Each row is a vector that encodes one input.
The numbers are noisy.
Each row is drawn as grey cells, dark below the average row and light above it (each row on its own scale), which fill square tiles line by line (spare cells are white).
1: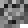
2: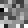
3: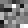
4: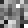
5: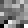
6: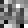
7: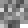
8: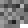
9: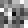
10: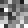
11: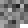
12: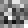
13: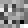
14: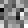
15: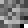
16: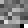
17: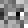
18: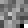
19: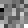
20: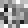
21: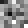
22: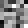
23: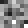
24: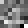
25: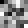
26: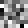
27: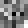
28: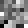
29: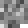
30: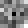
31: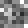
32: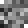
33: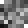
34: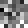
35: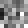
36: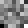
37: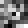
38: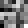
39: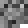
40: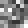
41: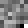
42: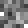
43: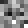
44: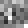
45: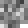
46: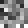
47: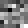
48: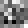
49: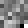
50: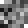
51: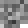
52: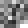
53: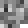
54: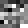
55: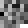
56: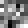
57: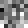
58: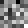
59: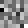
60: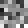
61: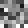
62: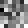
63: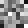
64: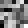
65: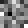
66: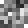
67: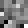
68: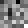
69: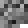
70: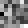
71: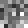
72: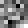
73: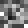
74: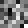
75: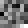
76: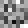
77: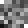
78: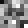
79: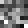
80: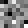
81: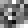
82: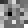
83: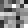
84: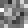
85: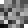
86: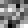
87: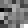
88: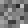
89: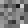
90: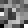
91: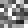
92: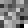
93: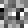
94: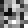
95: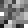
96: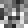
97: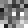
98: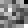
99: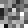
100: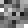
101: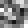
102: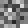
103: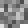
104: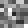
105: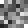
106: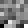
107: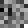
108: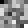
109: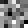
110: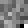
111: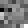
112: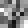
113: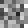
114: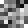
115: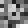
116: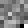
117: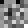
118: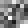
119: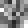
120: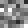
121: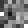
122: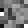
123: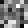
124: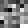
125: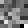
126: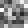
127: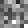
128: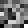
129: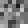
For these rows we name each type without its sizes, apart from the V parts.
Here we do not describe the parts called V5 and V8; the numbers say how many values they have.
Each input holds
a true/false value and a value of V5, together with either a point on a line, or a value of V8.
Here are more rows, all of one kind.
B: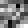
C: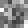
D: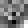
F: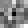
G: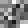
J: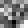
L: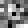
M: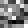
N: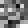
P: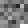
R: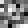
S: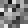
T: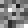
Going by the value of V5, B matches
C and S.
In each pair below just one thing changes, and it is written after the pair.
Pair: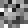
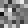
the value of V5
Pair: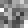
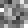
the place on the line
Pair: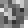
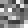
the place on the line
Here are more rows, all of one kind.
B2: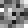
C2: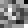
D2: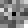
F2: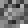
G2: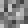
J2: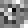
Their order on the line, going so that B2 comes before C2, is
G2, F2, J2, D2, B2, C2.
